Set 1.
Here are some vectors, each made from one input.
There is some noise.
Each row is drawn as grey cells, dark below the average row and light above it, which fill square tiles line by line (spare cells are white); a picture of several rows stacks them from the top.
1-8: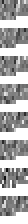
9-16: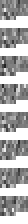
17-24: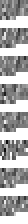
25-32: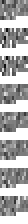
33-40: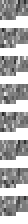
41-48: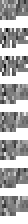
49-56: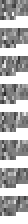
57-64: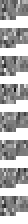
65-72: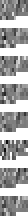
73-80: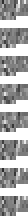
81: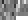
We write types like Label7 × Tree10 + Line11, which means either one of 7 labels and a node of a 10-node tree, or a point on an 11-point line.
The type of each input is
List2(Line7).
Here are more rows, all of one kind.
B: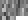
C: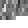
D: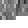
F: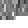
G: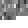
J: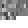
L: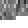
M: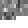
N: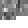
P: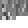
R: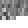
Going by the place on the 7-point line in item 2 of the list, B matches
G, L, M and N.
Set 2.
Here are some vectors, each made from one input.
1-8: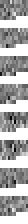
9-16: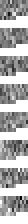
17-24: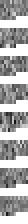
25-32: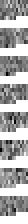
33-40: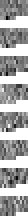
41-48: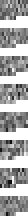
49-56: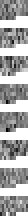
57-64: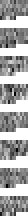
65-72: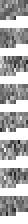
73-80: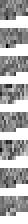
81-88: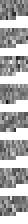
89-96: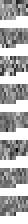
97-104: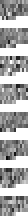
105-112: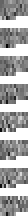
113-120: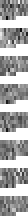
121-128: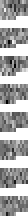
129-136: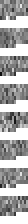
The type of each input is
Bool × Bool × Bool × Bool + Circle11 + Unit.
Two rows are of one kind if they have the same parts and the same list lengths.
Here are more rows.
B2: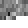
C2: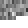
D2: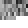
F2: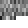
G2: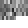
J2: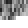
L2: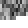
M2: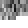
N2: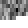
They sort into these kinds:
B2, C2, F2, G2
D2, J2, M2
L2, N2

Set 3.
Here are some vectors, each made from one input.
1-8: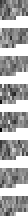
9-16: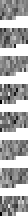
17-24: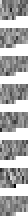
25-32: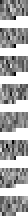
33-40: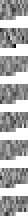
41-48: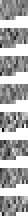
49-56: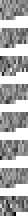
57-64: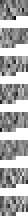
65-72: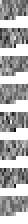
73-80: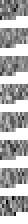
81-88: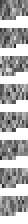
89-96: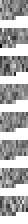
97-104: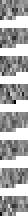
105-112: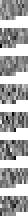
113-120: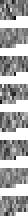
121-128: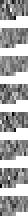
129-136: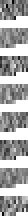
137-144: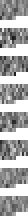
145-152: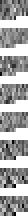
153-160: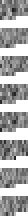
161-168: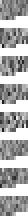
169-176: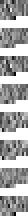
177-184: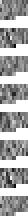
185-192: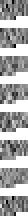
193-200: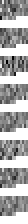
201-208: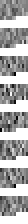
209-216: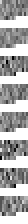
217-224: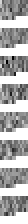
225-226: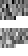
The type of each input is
Line7 + Line11.
